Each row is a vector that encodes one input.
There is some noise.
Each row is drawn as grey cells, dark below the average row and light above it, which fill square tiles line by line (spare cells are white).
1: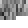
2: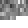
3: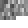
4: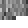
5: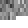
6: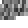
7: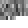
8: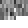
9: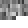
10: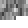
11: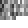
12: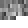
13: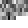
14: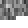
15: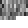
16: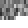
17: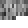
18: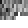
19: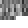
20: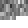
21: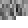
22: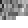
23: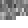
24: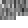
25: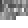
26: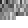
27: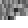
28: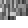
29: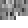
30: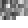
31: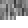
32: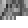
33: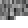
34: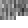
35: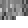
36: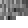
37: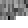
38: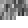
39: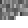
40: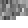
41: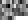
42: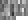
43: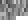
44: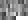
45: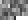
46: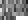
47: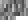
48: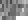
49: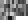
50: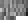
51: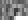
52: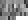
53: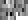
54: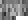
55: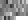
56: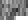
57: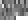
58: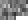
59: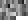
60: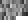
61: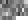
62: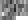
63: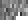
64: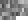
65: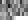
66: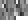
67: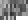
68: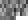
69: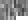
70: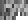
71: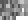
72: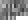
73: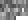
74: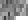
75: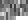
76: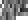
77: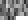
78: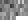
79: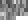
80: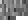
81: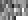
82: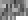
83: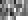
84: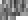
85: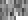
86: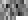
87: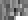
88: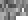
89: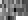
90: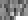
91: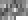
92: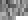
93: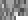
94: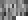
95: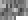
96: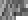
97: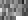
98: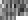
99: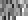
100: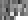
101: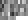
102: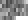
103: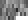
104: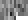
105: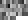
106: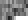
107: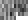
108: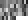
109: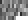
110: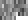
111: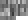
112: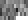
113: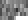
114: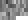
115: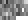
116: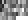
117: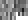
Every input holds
either a point on a 6-point line, or a point on a 9-point line, or a node of an 8-node tree.
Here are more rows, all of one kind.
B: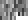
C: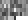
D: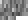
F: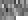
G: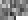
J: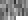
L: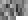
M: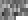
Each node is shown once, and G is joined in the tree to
C, D and J.
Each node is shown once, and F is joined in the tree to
J.
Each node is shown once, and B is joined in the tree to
J.
